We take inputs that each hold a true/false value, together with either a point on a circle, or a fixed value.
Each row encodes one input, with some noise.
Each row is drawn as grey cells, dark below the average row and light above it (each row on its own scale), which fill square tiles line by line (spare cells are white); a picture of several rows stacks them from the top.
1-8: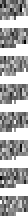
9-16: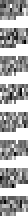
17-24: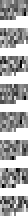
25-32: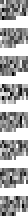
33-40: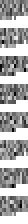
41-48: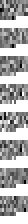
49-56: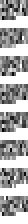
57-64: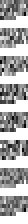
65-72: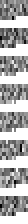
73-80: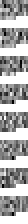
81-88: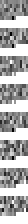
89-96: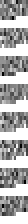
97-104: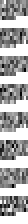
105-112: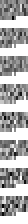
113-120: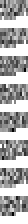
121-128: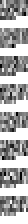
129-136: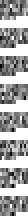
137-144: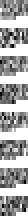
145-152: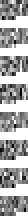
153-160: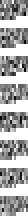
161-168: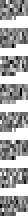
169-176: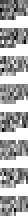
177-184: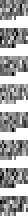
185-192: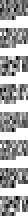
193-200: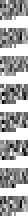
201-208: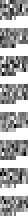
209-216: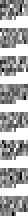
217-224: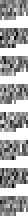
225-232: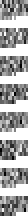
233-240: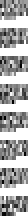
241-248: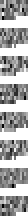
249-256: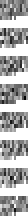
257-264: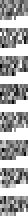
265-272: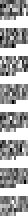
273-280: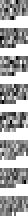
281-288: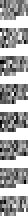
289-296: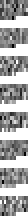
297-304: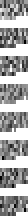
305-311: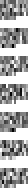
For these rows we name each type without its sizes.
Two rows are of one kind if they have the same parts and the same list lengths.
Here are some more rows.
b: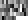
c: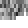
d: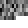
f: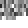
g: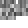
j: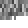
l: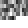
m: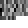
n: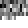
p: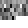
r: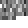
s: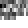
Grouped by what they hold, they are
b, c, d, f, j, l, m, n, p, s
g, r

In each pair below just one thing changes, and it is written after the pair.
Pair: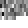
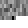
the true/false value
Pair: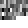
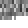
the true/false value
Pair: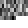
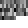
the place on the circle
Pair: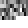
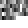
the place on the circle
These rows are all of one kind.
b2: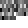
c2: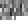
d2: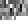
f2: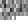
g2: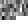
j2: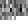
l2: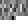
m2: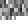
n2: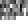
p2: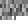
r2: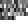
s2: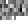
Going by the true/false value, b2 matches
g2, l2 and r2.
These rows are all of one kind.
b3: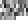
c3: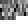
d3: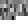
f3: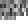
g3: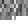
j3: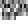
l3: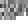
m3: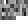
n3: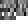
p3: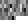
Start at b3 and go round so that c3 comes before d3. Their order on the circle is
b3, j3, g3, m3, n3, c3, f3, d3, p3, l3.
